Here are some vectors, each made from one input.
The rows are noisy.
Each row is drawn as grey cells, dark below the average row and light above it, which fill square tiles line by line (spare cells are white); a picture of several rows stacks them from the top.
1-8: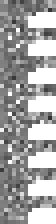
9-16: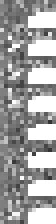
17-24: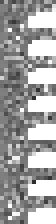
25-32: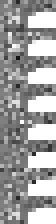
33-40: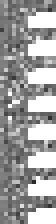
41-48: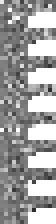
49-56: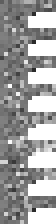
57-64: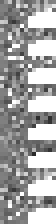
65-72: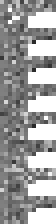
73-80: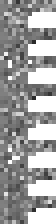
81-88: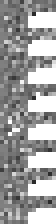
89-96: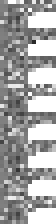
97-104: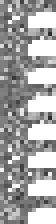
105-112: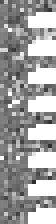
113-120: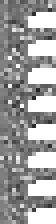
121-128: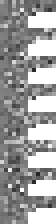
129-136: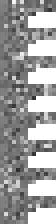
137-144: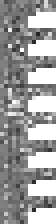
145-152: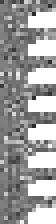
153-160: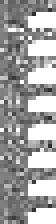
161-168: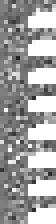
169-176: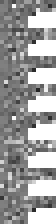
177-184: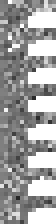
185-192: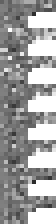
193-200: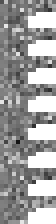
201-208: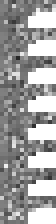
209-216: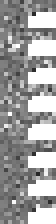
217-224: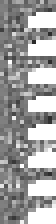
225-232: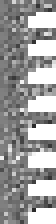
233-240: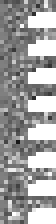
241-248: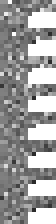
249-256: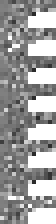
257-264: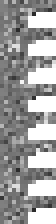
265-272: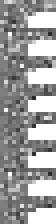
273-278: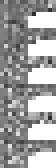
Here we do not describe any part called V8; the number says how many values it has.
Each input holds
either four true/false values and a value of V8, or a list of up to three points on a 4-point line.
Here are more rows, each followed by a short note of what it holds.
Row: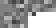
four true/false values and a value of V8
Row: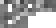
a list of two items
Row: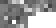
four true/false values and a value of V8
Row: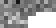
a list of two items
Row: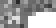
a list of one item
